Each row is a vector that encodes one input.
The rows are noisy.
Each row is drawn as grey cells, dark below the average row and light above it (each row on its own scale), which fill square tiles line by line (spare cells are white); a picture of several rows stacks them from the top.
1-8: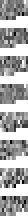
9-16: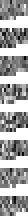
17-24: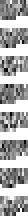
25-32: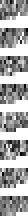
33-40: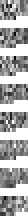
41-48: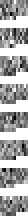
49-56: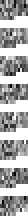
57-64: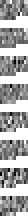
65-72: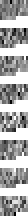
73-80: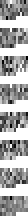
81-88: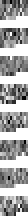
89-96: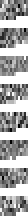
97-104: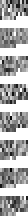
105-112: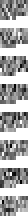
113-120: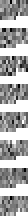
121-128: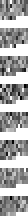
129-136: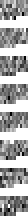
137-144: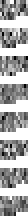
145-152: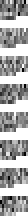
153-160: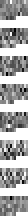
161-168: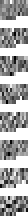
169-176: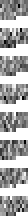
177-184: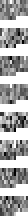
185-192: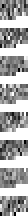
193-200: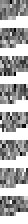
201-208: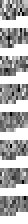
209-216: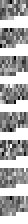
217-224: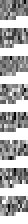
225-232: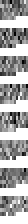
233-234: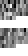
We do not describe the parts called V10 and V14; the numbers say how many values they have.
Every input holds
a value of V14, together with either one of 5 labels, or a true/false value and a value of V10.
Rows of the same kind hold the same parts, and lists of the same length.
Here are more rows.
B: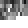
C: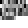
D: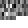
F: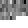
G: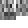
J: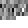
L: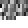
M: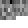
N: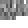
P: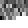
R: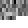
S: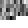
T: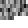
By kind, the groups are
B, C, F, G, M, N, P, R, S, T
D, J, L

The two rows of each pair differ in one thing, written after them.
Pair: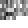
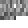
the value of V14
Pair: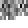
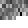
the value of V14
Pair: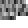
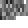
the label
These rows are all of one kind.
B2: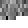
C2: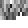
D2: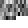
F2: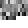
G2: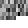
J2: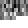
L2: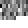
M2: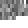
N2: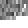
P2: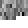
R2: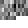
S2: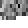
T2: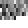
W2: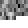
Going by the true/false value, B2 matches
F2, L2 and T2.
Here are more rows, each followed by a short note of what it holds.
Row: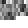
one of 5 labels and a value of V14
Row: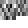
a true/false value, a value of V10 and a value of V14
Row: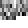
a true/false value, a value of V10 and a value of V14
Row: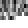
one of 5 labels and a value of V14
